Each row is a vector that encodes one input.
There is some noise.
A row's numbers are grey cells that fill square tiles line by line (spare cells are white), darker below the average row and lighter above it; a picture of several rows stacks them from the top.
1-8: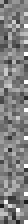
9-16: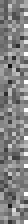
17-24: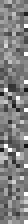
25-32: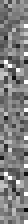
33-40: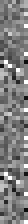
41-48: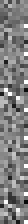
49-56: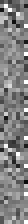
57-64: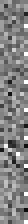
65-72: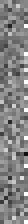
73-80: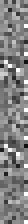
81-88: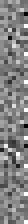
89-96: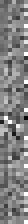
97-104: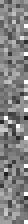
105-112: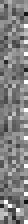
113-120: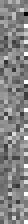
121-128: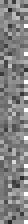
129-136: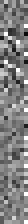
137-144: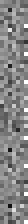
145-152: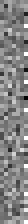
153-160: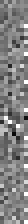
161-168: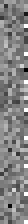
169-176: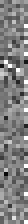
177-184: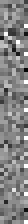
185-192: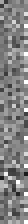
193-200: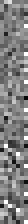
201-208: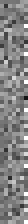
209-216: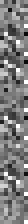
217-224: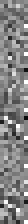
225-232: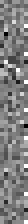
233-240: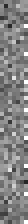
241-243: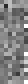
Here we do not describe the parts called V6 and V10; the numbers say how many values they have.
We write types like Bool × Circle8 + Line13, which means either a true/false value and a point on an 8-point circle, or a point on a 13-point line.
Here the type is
Bool × Line8 × V6 × V10 + Line5.
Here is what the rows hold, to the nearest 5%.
About 15% of them hold a point on a 5-point line. The rest hold a point on an 8-point line, a true/false value, a value of V6 and a value of V10.
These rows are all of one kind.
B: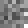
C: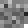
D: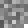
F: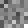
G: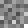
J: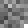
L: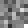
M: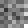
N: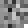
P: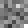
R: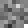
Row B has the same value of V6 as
C, J, N and P.
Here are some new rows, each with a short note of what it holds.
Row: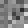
a point on an 8-point line, a true/false value, a value of V6 and a value of V10
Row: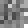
a point on an 8-point line, a true/false value, a value of V6 and a value of V10
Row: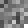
a point on an 8-point line, a true/false value, a value of V6 and a value of V10
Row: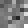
a point on an 8-point line, a true/false value, a value of V6 and a value of V10
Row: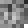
a point on an 8-point line, a true/false value, a value of V6 and a value of V10
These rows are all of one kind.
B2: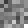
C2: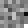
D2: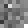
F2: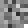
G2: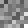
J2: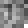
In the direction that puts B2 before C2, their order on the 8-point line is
G2, B2, D2, F2, C2, J2.
